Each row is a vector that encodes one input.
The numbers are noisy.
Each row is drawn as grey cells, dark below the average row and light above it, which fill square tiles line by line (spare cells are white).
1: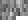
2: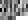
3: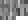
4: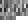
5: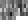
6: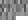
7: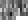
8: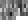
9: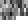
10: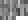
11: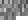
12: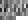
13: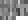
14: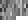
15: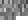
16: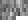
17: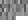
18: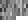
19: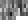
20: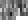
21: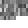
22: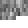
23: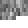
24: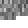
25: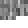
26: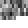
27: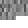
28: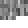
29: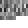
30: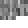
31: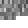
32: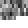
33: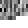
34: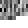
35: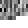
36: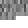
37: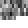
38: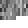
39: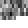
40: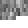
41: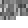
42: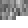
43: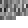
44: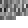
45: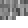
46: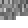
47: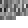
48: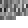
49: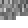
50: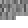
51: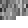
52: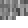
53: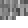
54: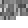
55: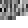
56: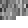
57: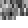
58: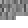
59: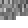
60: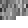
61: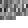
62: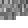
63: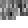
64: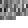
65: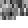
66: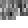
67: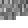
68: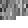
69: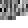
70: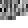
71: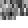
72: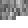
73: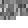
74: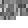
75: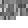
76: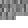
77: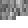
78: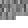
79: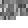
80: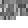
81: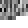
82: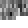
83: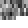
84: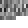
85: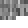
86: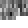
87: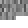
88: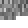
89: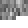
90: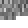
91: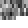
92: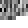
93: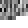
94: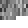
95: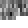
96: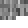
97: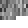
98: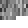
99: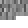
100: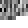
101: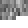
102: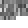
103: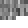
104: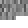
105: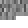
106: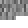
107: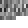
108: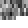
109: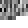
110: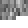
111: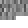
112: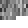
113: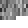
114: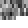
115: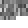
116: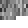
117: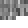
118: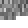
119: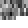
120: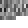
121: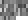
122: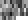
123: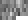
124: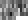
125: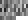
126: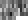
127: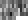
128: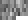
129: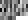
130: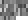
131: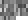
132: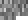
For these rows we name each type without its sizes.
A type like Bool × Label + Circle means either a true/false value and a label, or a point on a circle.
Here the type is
Line.
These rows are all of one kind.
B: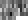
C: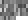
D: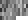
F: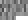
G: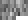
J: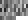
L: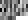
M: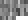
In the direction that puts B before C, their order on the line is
B, C, F, M, G, D, J, L.
